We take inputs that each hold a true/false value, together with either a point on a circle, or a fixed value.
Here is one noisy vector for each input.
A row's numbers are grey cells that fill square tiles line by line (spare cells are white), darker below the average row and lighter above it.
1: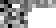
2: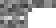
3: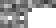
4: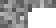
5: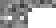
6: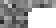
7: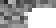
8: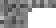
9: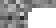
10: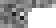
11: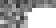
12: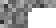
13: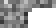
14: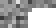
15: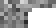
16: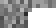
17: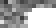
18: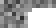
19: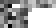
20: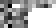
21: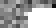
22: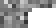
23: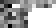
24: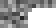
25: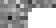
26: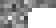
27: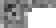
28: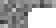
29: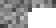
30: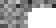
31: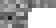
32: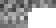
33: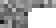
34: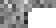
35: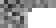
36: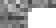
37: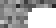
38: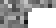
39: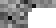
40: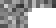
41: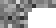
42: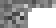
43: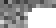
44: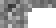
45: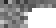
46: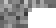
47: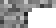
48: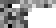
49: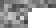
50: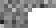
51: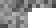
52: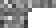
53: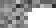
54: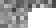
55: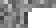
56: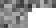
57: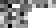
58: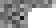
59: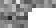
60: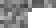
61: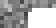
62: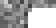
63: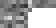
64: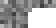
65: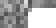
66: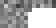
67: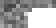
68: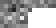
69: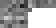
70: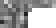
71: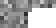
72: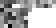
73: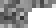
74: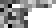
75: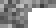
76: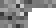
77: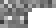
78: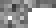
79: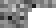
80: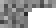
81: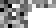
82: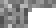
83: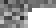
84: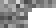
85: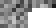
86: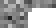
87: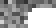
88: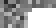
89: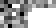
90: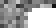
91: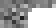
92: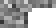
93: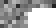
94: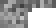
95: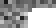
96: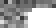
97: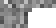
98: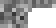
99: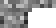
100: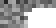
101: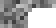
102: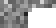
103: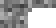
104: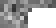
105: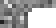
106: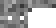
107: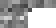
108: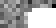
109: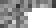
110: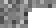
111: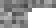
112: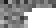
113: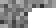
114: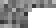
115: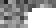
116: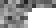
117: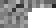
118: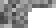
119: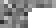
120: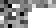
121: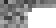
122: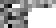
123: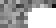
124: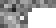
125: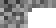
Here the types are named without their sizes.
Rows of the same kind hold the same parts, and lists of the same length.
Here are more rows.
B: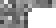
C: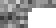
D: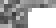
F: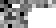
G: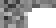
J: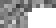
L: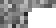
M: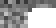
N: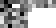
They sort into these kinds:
B, C, D, G, J, L, M
F, N

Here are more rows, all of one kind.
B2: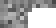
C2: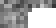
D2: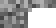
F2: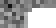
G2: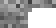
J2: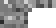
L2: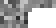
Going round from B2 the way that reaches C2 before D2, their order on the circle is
B2, C2, D2, G2, F2, J2, L2.
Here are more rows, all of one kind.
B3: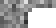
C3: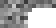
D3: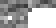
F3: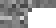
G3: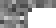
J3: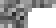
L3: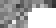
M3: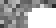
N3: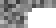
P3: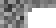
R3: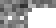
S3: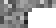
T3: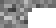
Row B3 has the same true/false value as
J3 and S3.
